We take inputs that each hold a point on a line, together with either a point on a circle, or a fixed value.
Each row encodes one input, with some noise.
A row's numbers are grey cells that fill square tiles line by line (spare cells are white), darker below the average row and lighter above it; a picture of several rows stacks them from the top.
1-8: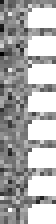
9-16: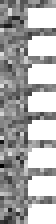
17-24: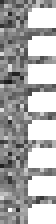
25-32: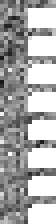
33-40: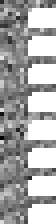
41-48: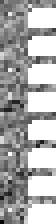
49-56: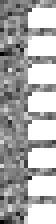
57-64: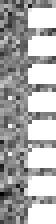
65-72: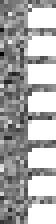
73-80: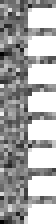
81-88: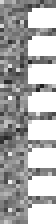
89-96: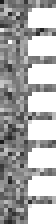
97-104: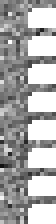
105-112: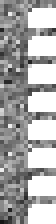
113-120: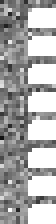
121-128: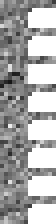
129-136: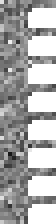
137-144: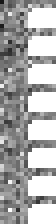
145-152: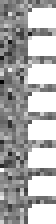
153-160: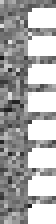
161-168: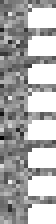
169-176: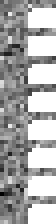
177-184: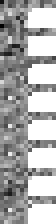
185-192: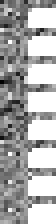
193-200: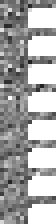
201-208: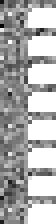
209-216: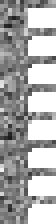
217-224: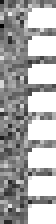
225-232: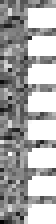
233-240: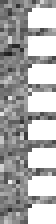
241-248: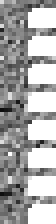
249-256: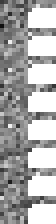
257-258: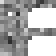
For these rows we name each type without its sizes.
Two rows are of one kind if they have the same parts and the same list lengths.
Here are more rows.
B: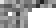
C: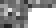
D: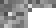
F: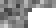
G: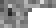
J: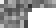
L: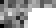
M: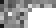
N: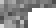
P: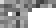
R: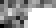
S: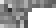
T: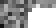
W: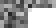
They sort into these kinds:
B, D, L, M, P, R
C, F, G, J, N, S, T, W

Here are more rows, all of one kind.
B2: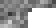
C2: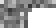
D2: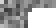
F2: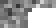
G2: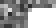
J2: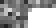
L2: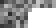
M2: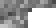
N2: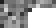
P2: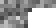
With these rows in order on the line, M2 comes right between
B2 and P2.
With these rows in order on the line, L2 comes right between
J2 and N2.
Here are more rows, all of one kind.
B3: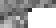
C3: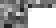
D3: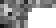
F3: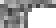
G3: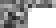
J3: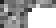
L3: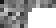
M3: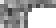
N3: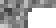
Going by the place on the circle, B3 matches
D3 and J3.
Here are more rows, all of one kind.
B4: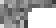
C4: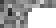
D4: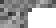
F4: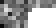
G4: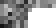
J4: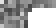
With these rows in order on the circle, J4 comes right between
C4 and G4.
